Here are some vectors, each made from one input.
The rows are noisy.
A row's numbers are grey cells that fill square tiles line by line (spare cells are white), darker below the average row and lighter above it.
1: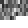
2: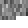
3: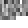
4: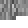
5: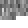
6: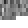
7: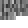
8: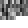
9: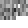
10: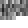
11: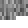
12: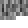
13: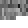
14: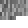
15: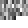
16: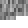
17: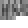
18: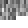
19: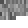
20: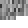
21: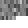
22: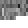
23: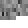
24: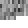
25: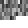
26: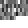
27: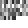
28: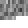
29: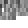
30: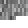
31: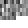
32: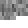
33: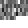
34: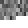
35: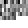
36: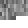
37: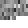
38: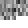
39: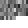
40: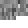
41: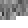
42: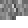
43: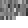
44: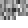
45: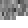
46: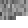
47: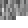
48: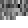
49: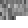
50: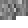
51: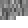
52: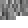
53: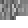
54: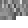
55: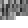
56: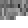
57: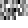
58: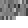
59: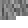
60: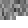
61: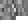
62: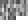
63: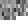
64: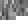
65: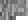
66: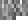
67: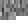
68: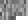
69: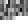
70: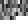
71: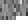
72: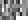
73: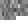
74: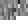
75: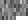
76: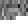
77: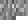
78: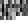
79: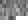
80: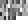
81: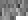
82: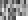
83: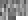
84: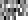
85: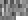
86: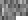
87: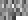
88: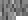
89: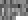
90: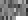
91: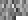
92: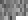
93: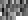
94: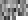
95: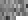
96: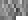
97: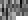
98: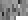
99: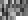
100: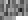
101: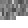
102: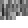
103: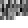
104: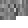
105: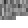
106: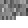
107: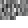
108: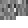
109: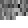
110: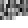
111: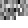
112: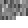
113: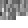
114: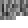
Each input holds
either a point on an 11-point circle, or a fixed value, or one of 9 labels and a true/false value.
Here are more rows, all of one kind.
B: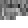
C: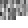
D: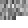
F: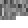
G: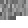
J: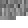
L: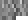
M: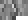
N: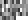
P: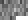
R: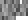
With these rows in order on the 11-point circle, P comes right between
C and G.
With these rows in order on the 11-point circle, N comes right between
F and R.
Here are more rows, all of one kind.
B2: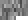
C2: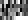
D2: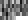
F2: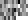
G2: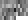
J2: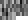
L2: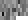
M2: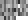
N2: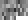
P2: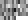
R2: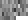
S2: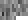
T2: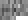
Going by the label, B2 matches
D2, G2, J2 and N2.
